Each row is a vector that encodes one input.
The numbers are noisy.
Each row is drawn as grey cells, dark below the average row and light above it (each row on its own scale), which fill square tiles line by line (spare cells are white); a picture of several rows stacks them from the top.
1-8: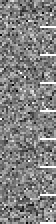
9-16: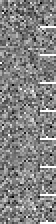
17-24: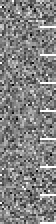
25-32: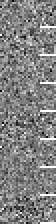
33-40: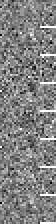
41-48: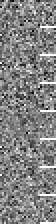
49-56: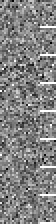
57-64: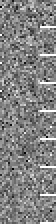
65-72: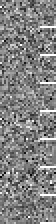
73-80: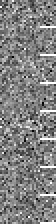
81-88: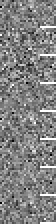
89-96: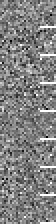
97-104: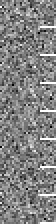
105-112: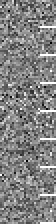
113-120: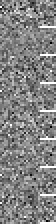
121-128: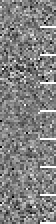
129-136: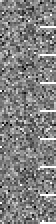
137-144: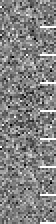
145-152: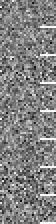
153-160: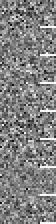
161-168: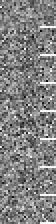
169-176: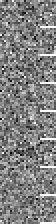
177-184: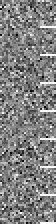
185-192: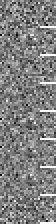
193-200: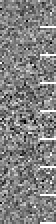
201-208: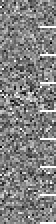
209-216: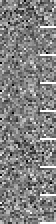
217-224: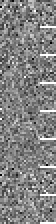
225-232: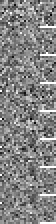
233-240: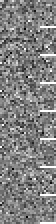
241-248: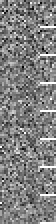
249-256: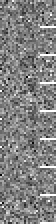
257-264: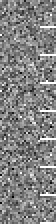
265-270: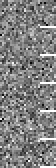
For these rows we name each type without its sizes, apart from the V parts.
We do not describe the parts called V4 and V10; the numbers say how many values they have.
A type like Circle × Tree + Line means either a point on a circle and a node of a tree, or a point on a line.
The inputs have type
(Label + Line) × V4 + V10.
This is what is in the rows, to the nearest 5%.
About 70% of them hold a value of V4, together with either a label, or a point on a line. The rest hold a value of V10.
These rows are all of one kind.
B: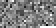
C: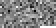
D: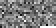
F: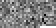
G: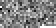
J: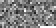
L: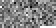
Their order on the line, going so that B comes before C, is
B, J, L, D, C, F, G.
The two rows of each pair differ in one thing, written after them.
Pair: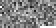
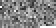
the value of V4
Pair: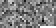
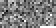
the value of V4
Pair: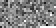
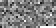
the place on the line
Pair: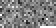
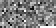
the place on the line
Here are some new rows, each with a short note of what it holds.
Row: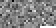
a value of V10
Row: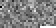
a value of V10
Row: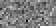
a label and a value of V4
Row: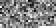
a label and a value of V4
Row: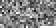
a point on a line and a value of V4
